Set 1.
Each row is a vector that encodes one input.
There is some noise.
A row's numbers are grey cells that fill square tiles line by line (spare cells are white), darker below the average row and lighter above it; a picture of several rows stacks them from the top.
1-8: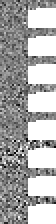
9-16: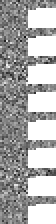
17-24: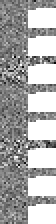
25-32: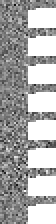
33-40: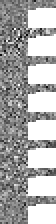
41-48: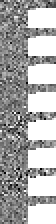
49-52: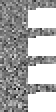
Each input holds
a list of up to two items, each a point on a 3-point line and a point on a 6-point line.
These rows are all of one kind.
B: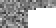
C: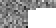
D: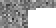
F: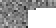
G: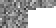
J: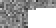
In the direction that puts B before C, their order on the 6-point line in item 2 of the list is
G, B, J, D, F, C.
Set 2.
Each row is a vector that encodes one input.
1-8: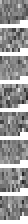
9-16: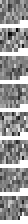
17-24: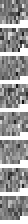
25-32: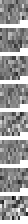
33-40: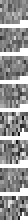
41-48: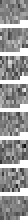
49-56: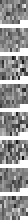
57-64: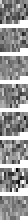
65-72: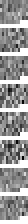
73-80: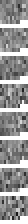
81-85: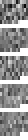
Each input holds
a point on a 9-point line and three true/false values.
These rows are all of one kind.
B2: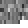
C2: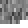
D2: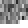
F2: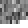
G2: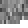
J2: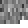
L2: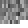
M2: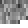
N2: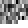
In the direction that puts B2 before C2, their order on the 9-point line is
B2, L2, M2, J2, F2, C2, D2, G2, N2.
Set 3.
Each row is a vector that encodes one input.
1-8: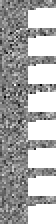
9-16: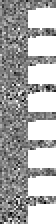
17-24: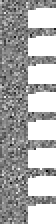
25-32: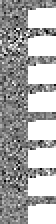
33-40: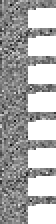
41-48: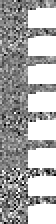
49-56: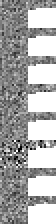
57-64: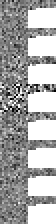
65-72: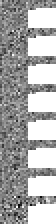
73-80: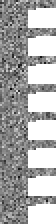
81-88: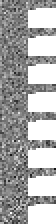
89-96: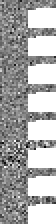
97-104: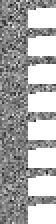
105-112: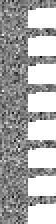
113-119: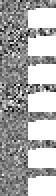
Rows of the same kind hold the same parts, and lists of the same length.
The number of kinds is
2.
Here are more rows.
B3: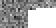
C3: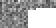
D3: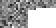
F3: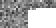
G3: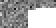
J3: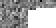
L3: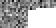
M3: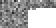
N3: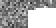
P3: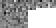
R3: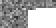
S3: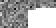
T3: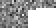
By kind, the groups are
B3, G3, J3, L3, N3, P3, R3, S3
C3, D3, F3, M3, T3

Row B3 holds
one of 10 labels.
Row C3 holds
a point on a 4-point line and a point on a 6-point line.
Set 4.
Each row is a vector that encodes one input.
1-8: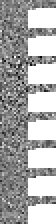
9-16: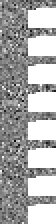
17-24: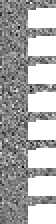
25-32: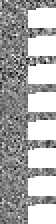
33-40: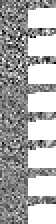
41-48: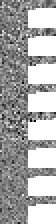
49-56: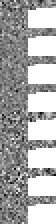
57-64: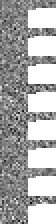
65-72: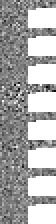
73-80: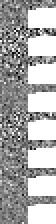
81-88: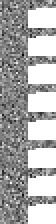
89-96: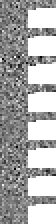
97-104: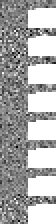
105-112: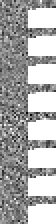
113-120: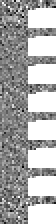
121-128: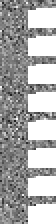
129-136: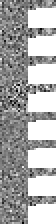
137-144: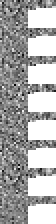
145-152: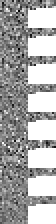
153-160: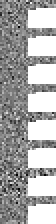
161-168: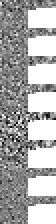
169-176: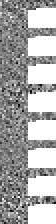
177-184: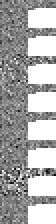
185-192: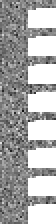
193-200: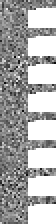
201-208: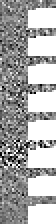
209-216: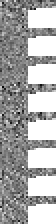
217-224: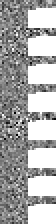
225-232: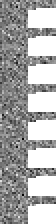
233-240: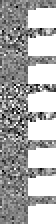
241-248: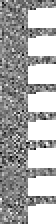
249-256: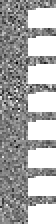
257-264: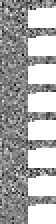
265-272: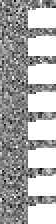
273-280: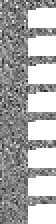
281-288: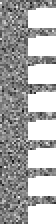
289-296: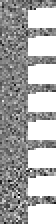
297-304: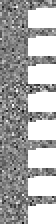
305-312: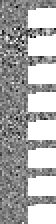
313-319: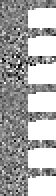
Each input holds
either one of 10 labels, or a point on a 4-point line and a point on a 5-point line.
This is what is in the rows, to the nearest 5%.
About 60% of them hold one of 10 labels. The rest hold a point on a 4-point line and a point on a 5-point line.
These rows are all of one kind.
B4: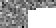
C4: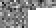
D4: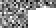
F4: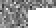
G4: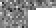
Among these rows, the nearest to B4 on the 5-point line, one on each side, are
D4 and F4.
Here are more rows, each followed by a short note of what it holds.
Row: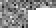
a point on a 4-point line and a point on a 5-point line
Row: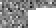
a point on a 4-point line and a point on a 5-point line
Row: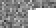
one of 10 labels
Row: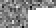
a point on a 4-point line and a point on a 5-point line
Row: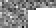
a point on a 4-point line and a point on a 5-point line
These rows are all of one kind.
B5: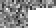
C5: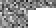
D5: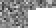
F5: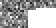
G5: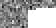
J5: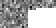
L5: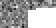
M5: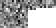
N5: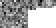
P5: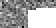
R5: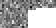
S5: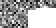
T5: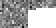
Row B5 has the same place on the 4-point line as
C5, D5 and M5.
